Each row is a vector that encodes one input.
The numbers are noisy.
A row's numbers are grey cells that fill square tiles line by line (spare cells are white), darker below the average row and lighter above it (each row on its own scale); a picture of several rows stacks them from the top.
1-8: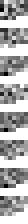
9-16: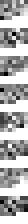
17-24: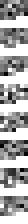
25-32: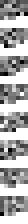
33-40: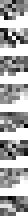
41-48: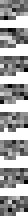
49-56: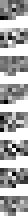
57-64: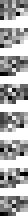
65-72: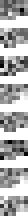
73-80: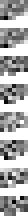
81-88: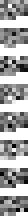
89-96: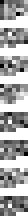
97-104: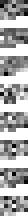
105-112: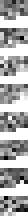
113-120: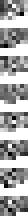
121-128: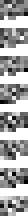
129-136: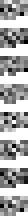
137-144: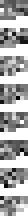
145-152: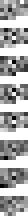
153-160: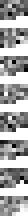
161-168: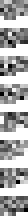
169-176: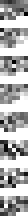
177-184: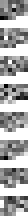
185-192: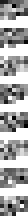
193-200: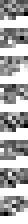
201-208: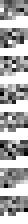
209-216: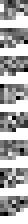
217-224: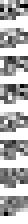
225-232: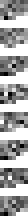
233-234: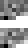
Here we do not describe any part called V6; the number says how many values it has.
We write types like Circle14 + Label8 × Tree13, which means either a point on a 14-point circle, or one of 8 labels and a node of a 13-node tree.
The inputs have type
(Bool × Bool × Bool + Label10) × V6.
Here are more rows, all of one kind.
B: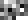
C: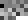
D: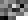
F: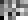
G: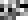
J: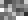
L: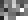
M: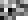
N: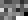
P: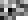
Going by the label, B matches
D, L and N.
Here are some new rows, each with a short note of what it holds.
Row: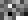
one of 10 labels and a value of V6
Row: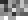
three true/false values and a value of V6
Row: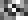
three true/false values and a value of V6
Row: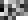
one of 10 labels and a value of V6
